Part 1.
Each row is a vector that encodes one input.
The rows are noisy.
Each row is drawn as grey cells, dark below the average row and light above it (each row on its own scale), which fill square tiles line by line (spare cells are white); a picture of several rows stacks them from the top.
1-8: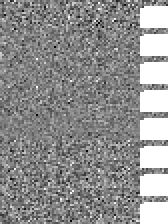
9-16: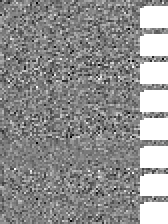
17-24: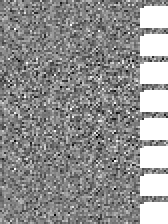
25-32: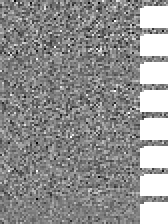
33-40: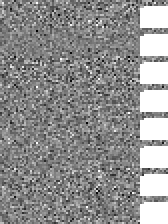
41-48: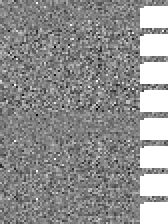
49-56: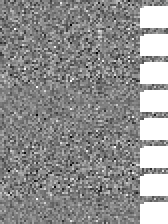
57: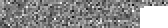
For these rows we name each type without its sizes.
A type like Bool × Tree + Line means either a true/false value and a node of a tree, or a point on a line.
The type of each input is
Bool × Bool × Bool × Bool.
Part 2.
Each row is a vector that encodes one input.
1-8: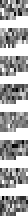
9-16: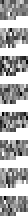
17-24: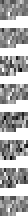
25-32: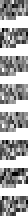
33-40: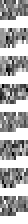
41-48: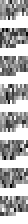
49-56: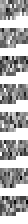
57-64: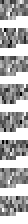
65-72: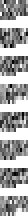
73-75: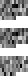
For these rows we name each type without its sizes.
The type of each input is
Label.
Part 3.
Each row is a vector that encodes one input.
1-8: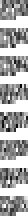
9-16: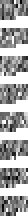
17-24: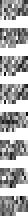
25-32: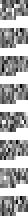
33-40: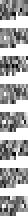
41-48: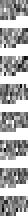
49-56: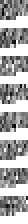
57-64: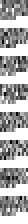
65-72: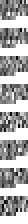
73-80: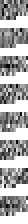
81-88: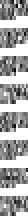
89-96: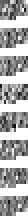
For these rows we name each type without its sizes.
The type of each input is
Label.
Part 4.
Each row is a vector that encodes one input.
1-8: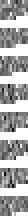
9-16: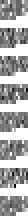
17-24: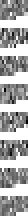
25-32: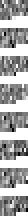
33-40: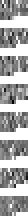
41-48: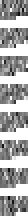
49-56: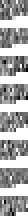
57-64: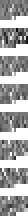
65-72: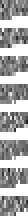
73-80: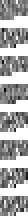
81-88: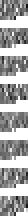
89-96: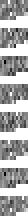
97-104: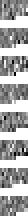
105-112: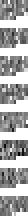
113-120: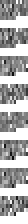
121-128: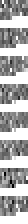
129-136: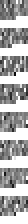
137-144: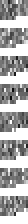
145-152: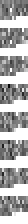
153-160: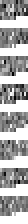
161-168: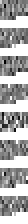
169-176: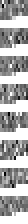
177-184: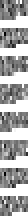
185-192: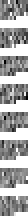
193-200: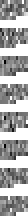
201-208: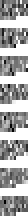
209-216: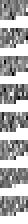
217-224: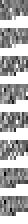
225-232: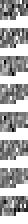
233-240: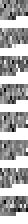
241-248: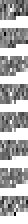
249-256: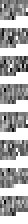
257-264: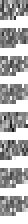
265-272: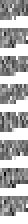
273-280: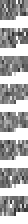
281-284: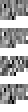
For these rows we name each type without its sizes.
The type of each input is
Line.
